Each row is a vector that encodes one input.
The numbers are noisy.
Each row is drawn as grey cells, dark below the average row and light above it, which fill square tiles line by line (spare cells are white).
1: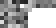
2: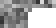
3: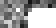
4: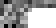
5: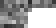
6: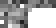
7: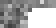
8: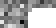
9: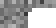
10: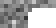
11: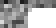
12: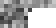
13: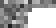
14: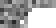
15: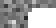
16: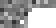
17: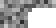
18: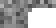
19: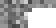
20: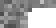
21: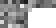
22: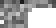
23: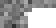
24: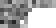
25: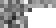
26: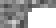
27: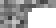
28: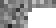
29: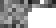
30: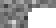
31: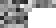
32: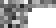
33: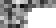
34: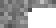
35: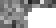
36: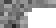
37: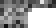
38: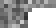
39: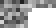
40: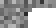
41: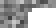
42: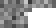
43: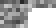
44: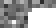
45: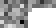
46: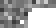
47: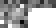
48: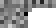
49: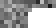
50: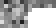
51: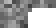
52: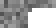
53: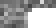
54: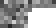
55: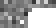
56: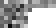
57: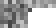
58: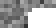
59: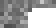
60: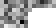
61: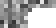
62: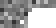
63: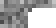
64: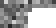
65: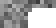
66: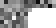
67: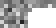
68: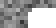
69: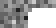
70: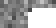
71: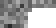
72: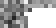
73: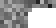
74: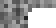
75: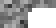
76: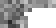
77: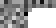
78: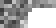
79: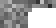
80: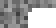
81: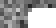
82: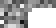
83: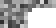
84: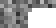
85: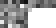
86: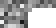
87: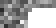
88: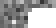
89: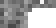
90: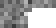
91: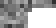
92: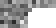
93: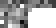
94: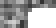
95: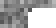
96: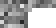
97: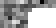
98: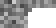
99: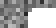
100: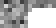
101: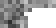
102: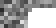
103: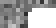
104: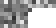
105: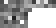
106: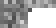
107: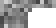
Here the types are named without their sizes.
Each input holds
a true/false value, together with either a fixed value, or a node of a tree.
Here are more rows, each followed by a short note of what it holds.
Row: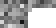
a true/false value
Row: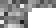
a true/false value
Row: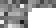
a true/false value
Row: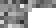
a true/false value
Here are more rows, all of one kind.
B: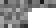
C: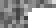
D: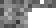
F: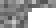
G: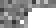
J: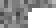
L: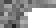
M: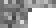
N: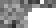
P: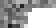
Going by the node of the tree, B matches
C and L.
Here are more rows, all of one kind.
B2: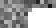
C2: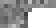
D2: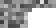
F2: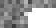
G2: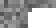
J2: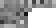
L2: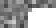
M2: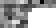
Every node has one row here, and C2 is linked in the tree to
G2 and J2.
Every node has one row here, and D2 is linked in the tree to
B2 and G2.
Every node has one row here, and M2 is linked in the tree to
L2.
